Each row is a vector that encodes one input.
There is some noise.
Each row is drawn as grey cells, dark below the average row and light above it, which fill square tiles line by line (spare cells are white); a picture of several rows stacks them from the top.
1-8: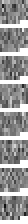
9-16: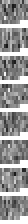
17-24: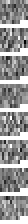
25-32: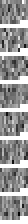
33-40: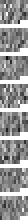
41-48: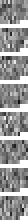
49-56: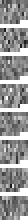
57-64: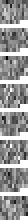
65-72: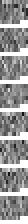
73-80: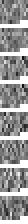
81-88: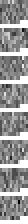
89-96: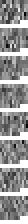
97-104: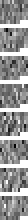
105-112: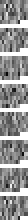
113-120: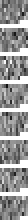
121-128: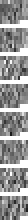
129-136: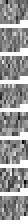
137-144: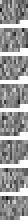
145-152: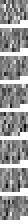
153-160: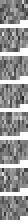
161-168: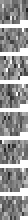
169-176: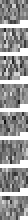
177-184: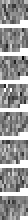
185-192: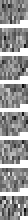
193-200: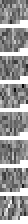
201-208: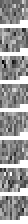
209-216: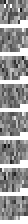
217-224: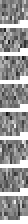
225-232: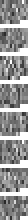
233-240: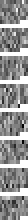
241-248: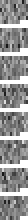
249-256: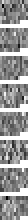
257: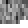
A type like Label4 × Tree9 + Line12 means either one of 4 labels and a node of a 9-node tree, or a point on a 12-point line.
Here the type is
(Bool × Bool × Bool + Unit) × Circle15 + Label8.
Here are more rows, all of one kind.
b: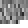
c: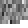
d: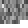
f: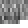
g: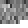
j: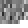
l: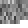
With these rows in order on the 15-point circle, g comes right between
b and f.
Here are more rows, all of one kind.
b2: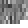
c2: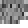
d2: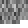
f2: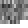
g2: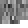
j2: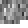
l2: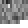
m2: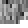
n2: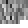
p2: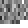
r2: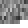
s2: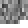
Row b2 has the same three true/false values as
c2, j2, m2 and p2.
